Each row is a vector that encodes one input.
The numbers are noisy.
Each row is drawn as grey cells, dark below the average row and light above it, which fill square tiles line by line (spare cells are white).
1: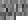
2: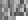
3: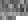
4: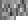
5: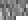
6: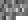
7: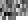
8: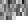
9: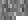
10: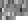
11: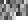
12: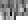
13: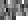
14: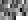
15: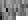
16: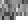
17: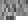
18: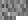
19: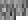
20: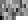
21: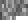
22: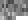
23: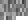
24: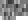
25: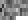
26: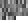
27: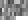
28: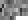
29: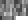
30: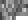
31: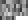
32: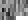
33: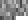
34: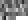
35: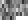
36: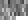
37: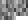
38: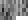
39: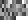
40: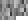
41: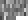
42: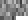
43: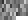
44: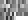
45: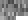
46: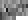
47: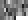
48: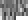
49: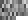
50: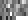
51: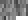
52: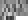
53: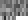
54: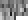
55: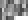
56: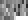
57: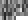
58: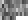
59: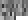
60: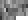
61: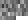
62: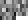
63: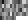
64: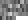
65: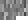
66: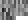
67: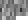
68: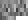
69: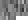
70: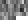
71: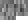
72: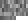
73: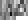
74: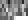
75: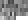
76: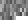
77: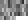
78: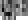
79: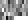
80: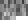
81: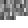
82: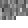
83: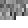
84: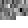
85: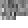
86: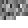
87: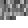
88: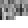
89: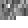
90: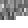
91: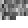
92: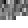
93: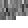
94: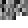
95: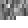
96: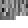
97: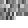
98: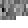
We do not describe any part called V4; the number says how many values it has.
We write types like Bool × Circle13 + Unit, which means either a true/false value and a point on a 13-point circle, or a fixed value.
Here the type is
(Bool × Bool × Bool + V4) × Label5 × Line5.
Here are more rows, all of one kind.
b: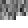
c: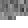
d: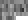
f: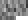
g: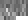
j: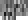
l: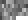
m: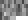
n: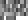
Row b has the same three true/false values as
l, m and n.
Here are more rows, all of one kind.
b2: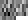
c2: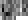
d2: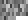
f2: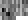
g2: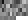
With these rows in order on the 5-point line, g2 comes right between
c2 and d2.
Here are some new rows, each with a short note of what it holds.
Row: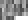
one of 5 labels, a point on a 5-point line and three true/false values
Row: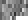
one of 5 labels, a point on a 5-point line and three true/false values
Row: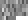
one of 5 labels, a point on a 5-point line and three true/false values
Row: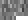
one of 5 labels, a point on a 5-point line and three true/false values
